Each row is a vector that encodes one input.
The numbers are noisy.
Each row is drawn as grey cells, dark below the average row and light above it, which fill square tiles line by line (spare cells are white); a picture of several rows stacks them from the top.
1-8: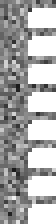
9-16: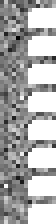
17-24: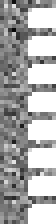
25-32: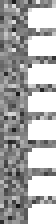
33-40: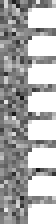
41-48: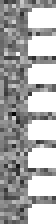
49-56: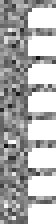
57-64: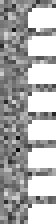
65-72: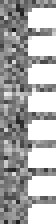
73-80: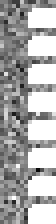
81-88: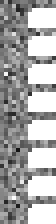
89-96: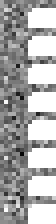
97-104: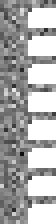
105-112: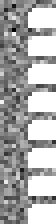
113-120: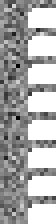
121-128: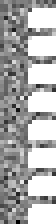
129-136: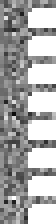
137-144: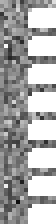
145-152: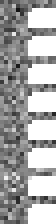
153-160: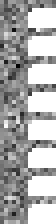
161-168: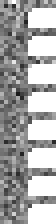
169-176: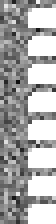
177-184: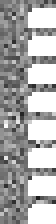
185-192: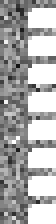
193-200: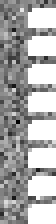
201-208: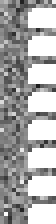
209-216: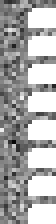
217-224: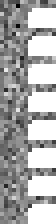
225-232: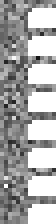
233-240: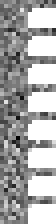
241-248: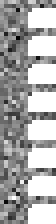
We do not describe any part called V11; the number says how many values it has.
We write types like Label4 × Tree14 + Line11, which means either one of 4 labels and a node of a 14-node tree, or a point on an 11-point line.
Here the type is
(Bool × Bool × Bool + V11) × (Line6 + Line9).
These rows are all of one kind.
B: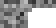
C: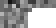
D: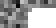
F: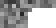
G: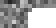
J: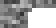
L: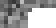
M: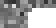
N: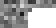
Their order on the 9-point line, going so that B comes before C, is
N, B, J, G, M, F, C, L, D.
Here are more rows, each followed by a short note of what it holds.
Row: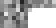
a point on a 6-point line and three true/false values
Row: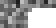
a point on a 9-point line and a value of V11
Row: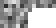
a point on a 6-point line and three true/false values
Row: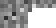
a point on a 6-point line and a value of V11
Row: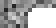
a point on a 6-point line and a value of V11
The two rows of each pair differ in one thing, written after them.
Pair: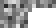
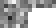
the place on the 6-point line
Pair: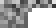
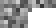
the place on the 6-point line
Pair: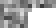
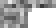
the place on the 6-point line
